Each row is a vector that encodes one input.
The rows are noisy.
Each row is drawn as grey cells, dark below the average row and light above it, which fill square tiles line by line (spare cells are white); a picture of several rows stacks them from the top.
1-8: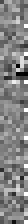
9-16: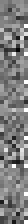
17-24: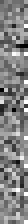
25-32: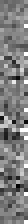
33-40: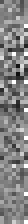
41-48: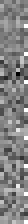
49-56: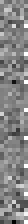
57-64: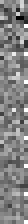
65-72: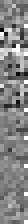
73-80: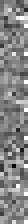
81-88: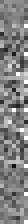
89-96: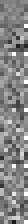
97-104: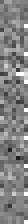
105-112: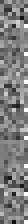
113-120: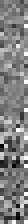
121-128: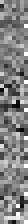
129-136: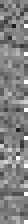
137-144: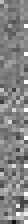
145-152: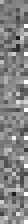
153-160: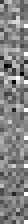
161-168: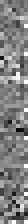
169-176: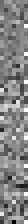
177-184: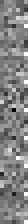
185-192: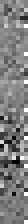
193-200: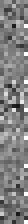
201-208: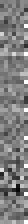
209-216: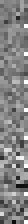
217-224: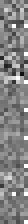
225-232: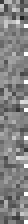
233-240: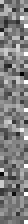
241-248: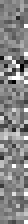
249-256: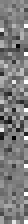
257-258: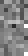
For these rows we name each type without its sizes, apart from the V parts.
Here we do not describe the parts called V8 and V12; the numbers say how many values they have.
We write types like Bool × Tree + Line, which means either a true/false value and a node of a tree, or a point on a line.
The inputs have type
(Bool × V12 + V8) × Line.
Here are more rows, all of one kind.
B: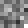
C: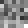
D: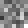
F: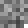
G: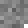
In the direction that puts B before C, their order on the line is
B, F, G, D, C.
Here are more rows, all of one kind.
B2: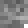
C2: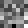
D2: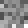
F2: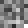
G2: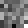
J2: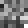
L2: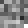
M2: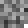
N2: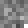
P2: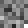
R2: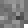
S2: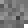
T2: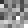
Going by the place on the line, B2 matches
G2 and T2.
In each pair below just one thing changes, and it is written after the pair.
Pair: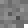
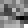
the true/false value
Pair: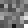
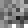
the place on the line
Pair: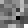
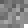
the place on the line
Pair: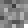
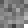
the place on the line
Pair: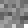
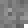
the true/false value
